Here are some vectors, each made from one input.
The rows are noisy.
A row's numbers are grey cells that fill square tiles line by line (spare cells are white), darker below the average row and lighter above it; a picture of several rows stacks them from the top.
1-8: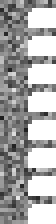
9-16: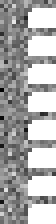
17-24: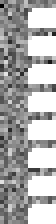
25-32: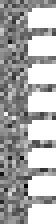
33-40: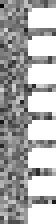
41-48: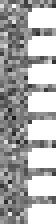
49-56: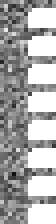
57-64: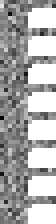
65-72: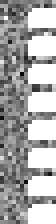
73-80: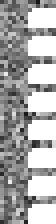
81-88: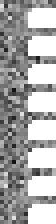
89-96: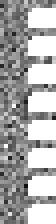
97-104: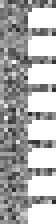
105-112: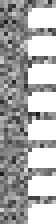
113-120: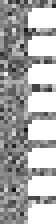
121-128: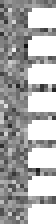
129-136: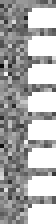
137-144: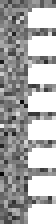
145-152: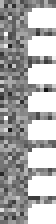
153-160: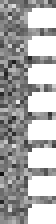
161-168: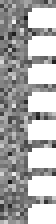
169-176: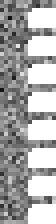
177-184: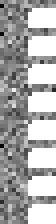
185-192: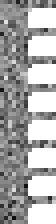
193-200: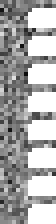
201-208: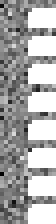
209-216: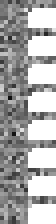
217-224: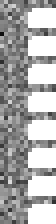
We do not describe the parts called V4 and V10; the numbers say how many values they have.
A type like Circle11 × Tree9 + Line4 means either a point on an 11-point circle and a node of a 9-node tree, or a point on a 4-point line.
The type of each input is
List2(Circle11) + V4 × V10.
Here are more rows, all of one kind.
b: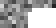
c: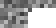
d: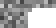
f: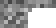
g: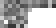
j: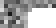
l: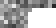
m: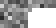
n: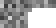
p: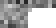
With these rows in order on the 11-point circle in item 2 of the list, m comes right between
c and f.
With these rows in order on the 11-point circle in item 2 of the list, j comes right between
b and g.
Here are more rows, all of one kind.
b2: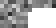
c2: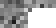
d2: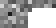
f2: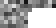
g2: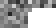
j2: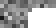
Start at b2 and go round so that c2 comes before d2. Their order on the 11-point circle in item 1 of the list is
b2, j2, c2, f2, g2, d2.
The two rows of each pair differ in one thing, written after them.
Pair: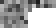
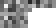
the value of V10
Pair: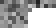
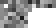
the value of V10
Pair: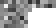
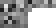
the value of V4
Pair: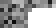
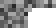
the value of V10
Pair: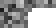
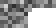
the value of V10
